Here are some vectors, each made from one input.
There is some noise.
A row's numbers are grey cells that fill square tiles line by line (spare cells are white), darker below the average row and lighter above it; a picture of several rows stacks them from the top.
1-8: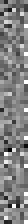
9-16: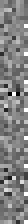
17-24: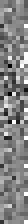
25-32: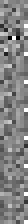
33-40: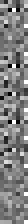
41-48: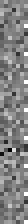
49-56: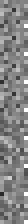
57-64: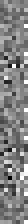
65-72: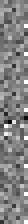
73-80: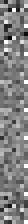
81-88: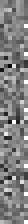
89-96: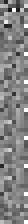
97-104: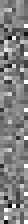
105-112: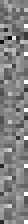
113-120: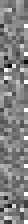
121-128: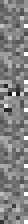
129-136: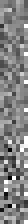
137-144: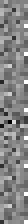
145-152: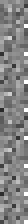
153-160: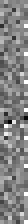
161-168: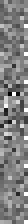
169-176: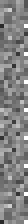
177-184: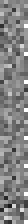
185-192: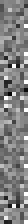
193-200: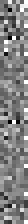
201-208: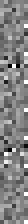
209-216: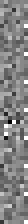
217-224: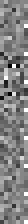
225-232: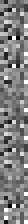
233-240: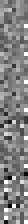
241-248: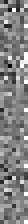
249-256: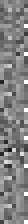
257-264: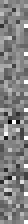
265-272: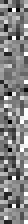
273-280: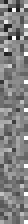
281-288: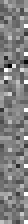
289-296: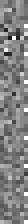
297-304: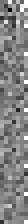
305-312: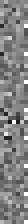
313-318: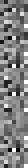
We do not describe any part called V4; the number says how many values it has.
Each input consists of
either a true/false value and a value of V4, or a list of up to two points on an 8-point line.
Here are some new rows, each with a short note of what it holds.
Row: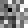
the empty list
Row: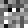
a true/false value and a value of V4
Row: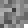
a list of one item
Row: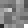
a list of one item
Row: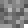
a list of two items
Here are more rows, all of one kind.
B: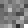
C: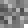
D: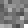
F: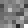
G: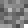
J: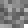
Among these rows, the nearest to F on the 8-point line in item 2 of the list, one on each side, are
B and D.
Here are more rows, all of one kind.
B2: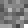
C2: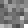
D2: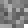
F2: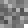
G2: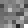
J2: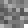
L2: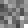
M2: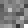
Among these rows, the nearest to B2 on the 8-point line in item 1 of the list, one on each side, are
D2 and M2.
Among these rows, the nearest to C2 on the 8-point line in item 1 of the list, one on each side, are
D2 and J2.
